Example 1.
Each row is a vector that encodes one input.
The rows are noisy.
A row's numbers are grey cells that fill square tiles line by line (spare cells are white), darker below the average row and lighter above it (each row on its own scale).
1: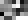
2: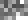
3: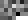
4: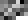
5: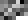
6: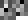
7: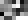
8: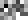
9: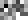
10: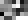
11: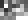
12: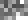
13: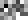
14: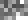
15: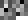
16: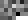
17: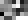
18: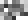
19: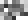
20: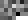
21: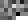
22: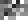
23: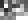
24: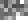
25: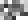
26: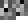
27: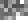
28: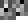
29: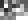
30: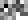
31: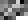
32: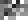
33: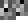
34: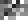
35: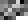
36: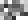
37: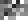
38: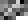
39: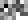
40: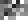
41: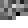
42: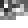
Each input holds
a point on a 9-point line.
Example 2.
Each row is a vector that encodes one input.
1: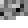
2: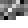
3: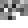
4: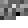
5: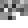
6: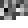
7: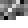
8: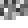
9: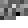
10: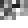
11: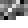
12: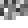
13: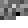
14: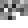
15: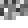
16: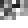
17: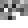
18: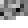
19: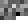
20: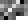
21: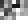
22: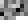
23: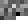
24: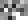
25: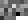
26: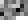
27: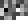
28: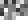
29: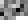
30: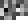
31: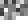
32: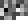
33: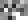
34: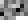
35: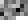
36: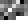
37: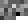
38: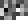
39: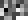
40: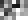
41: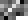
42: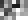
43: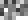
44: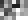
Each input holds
a point on a 7-point line.
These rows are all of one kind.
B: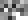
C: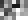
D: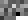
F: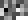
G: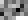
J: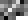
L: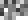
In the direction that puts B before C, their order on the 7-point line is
B, L, G, J, D, F, C.
